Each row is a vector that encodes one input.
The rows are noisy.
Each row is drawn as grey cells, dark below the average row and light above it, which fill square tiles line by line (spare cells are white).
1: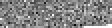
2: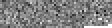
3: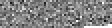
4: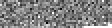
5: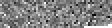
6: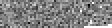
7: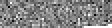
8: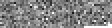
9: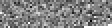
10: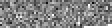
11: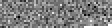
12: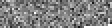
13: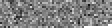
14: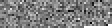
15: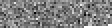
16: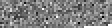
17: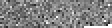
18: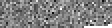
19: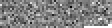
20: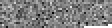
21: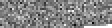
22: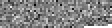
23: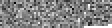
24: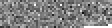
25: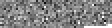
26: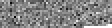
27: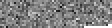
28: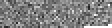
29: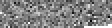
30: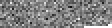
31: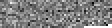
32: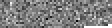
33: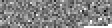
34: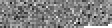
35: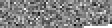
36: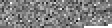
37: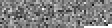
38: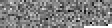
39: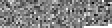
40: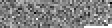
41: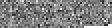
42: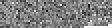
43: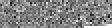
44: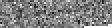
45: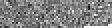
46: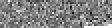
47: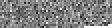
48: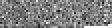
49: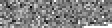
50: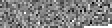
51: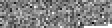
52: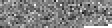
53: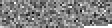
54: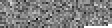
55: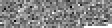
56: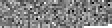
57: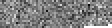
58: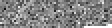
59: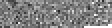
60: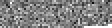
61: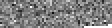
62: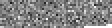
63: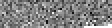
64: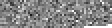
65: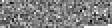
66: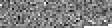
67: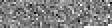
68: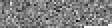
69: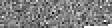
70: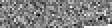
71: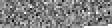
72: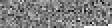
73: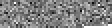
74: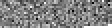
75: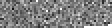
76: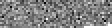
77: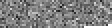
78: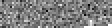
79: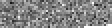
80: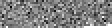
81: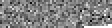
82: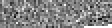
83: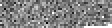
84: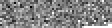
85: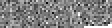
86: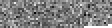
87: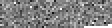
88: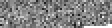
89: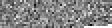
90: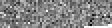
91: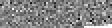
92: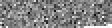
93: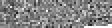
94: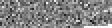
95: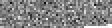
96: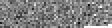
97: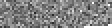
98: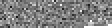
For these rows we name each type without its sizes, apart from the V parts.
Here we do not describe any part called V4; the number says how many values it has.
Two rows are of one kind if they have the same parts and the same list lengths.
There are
2 kinds of row.
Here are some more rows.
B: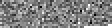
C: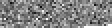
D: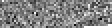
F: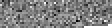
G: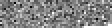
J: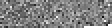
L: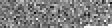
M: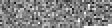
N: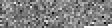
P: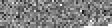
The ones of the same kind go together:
B, C, D, G, M
F, J, L, N, P

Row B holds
two labels and four true/false values.
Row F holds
a label, a point on a line, four true/false values and a value of V4.
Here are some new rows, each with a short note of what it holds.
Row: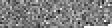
a label, a point on a line, four true/false values and a value of V4
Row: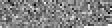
two labels and four true/false values
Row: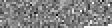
a label, a point on a line, four true/false values and a value of V4
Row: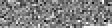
two labels and four true/false values
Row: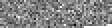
two labels and four true/false values
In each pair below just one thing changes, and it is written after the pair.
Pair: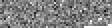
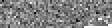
the label
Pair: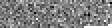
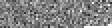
the label
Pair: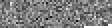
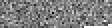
one of the four true/false values
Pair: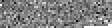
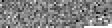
one of the four true/false values
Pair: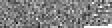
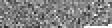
the value of V4
